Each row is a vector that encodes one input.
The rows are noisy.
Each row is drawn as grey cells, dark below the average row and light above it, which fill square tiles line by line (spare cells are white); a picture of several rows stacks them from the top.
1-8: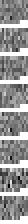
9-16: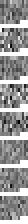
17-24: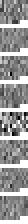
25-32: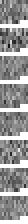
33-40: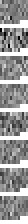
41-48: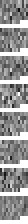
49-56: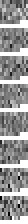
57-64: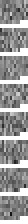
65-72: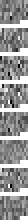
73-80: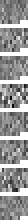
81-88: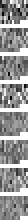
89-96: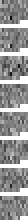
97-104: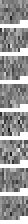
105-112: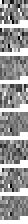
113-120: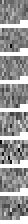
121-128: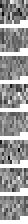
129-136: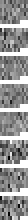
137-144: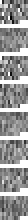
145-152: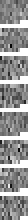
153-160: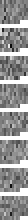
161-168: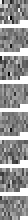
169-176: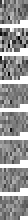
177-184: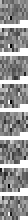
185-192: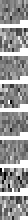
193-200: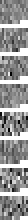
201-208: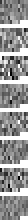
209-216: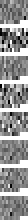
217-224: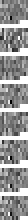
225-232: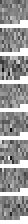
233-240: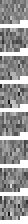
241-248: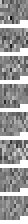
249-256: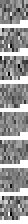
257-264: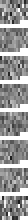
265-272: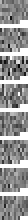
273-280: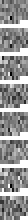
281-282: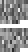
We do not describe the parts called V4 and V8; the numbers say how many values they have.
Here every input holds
either a point on a 7-point line, or a true/false value and a value of V8, or a value of V4.
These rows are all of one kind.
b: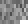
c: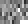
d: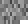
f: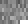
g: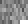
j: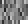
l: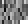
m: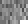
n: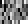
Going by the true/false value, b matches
f, g and m.
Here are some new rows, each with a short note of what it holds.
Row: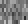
a value of V4
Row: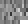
a true/false value and a value of V8
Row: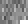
a true/false value and a value of V8
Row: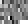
a point on a 7-point line
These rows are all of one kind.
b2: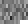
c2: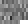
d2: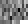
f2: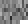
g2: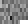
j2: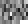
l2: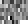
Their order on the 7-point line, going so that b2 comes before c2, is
l2, j2, b2, f2, c2, d2, g2.
